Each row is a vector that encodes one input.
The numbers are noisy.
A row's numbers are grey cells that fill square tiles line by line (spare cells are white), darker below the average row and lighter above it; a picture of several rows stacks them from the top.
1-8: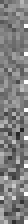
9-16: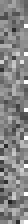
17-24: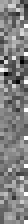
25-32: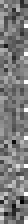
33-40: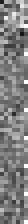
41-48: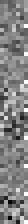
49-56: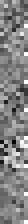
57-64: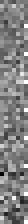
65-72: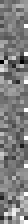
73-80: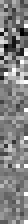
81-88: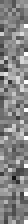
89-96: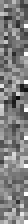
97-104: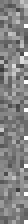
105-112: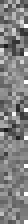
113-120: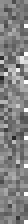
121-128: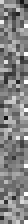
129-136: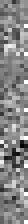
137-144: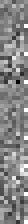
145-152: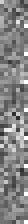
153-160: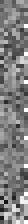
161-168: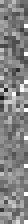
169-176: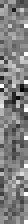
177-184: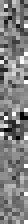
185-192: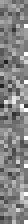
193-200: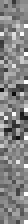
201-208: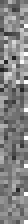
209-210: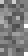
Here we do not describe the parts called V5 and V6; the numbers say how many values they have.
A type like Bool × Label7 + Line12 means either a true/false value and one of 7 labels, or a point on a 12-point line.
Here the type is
Bool × (List2(V6) + Tree8) × V5 + Tree7.
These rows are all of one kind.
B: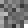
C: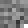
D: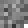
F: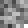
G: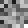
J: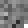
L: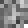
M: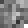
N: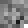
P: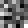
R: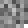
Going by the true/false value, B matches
F and G.
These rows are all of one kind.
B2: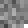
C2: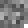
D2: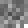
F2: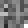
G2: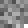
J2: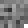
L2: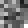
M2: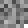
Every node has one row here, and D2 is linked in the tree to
L2.
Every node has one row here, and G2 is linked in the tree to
C2 and F2.
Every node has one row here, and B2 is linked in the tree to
F2, J2 and M2.
